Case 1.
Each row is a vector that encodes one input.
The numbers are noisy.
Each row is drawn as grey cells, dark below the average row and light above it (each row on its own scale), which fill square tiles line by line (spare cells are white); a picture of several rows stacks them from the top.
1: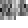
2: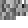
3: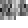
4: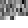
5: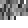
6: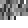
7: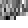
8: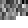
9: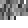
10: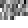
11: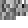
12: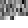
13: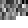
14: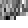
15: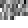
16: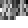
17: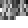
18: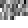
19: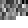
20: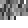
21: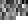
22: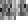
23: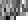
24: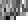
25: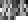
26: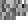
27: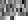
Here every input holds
three true/false values.
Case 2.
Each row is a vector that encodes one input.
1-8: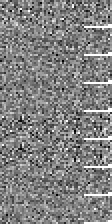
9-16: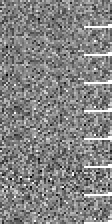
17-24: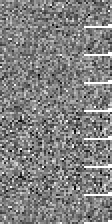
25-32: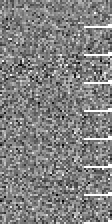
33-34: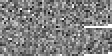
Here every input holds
a node of an 8-node tree.
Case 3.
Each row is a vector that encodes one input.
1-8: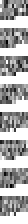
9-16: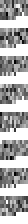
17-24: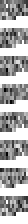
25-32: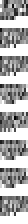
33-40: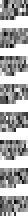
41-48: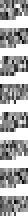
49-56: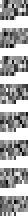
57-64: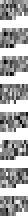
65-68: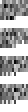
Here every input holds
either a fixed value, or three true/false values.
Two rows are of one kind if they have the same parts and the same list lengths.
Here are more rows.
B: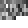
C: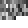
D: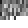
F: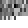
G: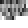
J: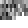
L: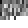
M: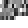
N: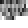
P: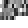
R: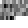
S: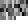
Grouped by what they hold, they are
B, C, D, F, J, L, M, P, R, S
G, N

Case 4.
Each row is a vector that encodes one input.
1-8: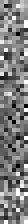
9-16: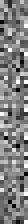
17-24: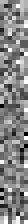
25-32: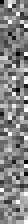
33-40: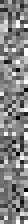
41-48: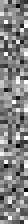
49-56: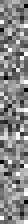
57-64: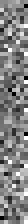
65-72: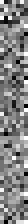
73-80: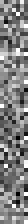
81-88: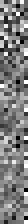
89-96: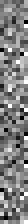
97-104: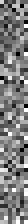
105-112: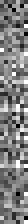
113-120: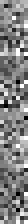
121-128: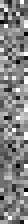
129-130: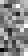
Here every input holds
one of 8 labels.
